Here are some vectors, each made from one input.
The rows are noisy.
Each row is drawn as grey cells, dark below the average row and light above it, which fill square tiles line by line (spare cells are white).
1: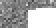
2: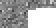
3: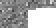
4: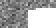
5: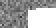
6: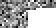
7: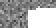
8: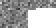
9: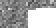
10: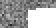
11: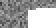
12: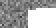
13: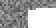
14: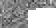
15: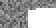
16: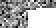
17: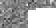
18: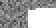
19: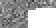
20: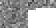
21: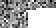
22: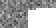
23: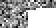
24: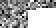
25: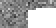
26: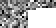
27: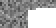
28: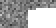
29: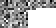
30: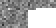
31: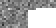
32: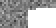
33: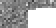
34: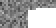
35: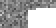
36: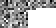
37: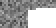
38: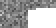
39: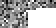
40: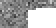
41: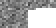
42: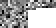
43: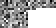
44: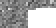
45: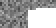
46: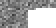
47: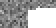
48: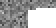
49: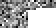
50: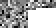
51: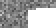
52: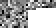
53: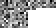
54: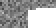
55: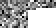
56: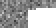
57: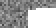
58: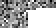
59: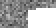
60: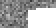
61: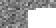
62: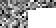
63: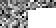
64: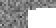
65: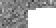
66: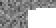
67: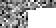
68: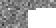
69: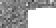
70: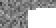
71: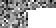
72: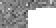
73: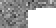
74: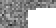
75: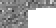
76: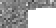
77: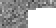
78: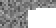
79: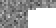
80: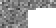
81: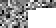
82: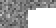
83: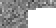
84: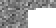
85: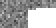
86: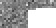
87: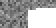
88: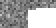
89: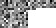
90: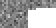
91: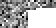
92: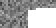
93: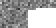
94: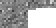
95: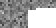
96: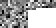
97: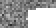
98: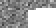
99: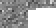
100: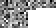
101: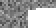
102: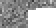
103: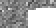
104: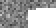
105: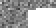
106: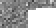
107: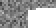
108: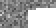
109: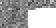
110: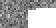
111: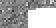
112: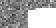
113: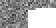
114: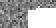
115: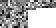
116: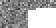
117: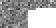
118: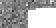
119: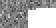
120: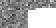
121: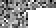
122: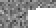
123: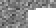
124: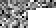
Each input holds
either a point on a 5-point line, or a point on a 10-point line and a true/false value.
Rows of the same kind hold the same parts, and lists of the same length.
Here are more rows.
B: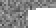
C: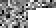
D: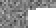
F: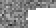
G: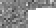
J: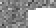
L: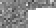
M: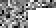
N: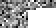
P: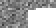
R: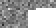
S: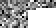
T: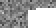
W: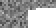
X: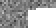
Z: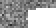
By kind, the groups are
B, D, F, G, J, L, P, R, T, W, X, Z
C, M, N, S

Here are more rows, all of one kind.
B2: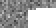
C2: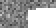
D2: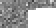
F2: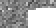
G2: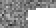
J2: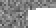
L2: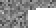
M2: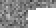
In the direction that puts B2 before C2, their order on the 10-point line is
L2, J2, F2, B2, D2, C2, M2, G2.
